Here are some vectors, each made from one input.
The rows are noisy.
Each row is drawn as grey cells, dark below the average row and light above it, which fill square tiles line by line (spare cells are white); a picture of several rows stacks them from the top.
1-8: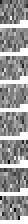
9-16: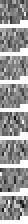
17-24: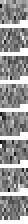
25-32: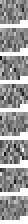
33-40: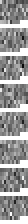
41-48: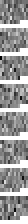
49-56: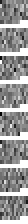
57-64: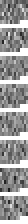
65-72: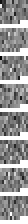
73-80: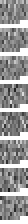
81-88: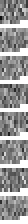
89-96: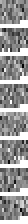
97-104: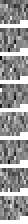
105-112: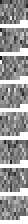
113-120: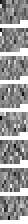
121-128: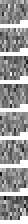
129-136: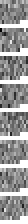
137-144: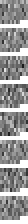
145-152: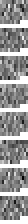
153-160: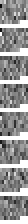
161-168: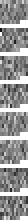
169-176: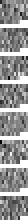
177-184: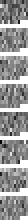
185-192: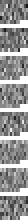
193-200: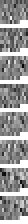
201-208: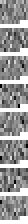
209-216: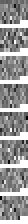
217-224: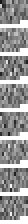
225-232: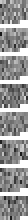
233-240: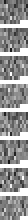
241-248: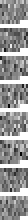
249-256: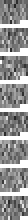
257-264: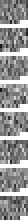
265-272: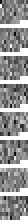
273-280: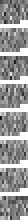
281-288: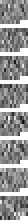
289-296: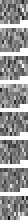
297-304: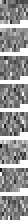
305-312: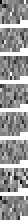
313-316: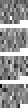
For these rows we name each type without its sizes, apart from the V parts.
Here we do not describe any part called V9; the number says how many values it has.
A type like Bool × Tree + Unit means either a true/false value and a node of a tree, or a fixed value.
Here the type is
Label × V9 + List(Line) + Tree.
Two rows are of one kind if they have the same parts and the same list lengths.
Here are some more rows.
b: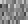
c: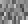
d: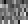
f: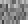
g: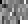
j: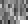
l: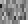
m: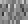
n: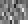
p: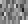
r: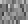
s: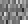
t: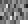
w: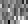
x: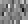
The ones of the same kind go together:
b, m, p, r
c, f
d, n, t
g, j, w
l, x
s

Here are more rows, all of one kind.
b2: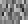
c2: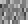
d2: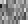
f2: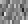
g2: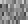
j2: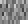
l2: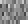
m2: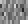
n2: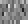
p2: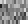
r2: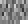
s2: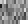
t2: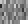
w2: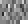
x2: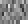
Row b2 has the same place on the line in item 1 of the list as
d2, j2, r2 and s2.
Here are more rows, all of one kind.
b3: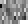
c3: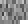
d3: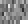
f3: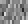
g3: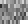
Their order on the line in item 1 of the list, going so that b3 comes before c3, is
f3, b3, c3, g3, d3.
